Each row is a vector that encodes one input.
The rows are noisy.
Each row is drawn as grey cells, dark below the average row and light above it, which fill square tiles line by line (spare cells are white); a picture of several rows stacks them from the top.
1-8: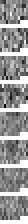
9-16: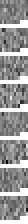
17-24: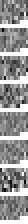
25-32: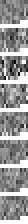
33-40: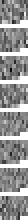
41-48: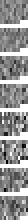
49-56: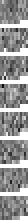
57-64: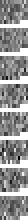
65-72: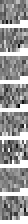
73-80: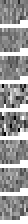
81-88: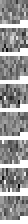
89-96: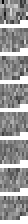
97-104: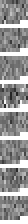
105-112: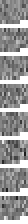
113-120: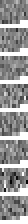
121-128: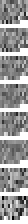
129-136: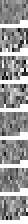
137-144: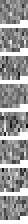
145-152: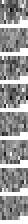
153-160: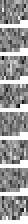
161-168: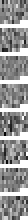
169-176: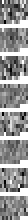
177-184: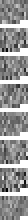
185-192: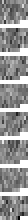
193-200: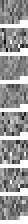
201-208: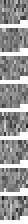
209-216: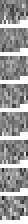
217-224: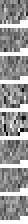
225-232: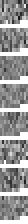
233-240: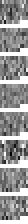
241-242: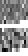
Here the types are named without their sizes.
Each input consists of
a true/false value, together with a list of points on a line.
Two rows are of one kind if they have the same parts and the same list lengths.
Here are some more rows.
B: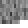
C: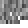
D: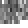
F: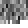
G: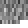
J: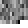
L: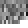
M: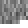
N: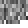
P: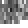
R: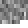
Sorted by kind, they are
B, G, M, R
C, D, N, P
F, J
L

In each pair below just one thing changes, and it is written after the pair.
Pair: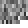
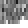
the place on the line in item 1 of the list
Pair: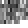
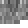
the place on the line in item 1 of the list
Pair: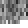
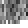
the place on the line in item 1 of the list
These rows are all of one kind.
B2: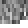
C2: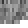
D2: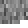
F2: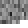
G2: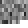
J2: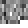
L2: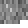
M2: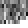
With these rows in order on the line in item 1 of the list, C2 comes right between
D2 and J2.
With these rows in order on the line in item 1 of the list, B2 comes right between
G2 and J2.
